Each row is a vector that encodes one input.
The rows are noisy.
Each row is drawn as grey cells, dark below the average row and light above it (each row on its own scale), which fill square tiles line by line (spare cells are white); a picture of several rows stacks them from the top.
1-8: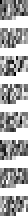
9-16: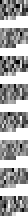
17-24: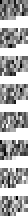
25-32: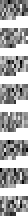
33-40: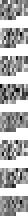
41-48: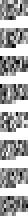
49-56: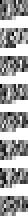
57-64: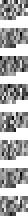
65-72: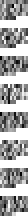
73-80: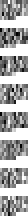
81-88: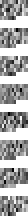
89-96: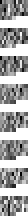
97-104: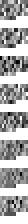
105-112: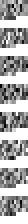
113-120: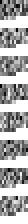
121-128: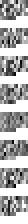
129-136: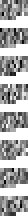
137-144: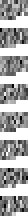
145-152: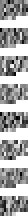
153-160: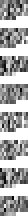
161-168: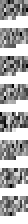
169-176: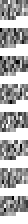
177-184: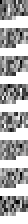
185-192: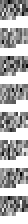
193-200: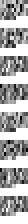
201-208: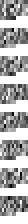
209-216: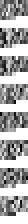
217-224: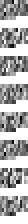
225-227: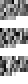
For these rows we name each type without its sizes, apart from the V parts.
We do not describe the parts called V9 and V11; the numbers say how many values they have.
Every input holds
either a label, a value of V9 and a value of V11, or three true/false values.
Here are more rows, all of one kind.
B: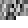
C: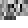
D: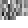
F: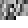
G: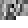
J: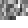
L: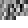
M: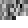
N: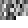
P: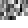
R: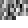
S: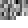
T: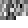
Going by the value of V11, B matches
L, M, N and R.
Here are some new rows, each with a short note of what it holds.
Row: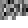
three true/false values
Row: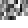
a label, a value of V9 and a value of V11
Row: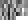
a label, a value of V9 and a value of V11
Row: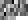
three true/false values
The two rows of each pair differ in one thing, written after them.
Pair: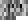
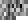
the value of V11
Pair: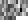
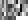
the label
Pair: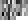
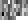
the value of V9
